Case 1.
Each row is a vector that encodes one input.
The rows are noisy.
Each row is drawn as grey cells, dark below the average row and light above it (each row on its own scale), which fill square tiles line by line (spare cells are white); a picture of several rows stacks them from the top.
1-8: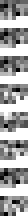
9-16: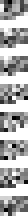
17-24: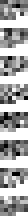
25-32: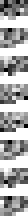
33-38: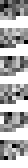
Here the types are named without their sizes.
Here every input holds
a label.
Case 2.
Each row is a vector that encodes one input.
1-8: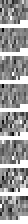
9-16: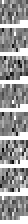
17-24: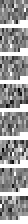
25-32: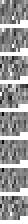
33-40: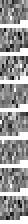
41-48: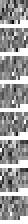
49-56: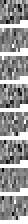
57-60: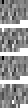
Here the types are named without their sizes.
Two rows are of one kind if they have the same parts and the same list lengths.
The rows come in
2 kinds.
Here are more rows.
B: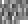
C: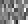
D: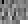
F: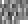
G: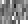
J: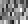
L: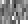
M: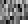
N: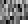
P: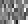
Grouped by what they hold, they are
B, C, D, F, G, J, L, P
M, N

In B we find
three true/false values.
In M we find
a fixed value.
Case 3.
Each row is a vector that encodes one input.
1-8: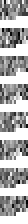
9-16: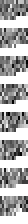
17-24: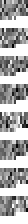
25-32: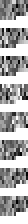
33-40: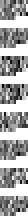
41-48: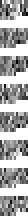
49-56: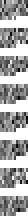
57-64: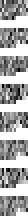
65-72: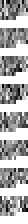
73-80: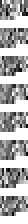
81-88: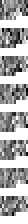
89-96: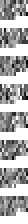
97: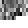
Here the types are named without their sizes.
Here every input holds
four true/false values.
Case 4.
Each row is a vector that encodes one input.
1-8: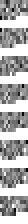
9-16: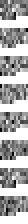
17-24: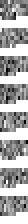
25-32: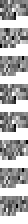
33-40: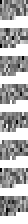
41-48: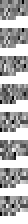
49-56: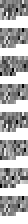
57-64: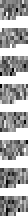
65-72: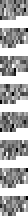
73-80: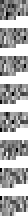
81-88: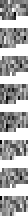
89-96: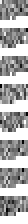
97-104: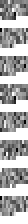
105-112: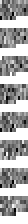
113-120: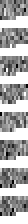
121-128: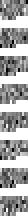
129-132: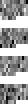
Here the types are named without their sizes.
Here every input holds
a label.
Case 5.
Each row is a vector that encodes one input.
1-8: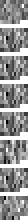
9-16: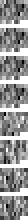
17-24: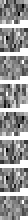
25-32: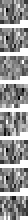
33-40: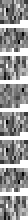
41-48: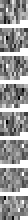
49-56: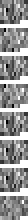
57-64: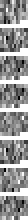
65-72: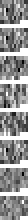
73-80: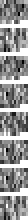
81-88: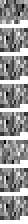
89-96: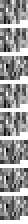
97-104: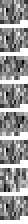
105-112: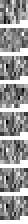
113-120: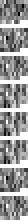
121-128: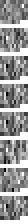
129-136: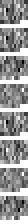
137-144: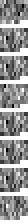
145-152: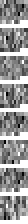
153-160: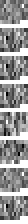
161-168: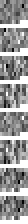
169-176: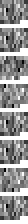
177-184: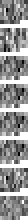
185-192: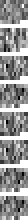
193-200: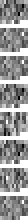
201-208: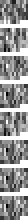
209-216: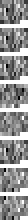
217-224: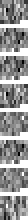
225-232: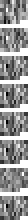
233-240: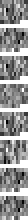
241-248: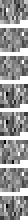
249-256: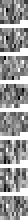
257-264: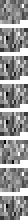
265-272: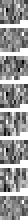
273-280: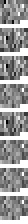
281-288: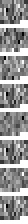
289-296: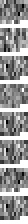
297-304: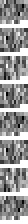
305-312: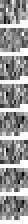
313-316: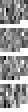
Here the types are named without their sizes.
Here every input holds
three true/false values.
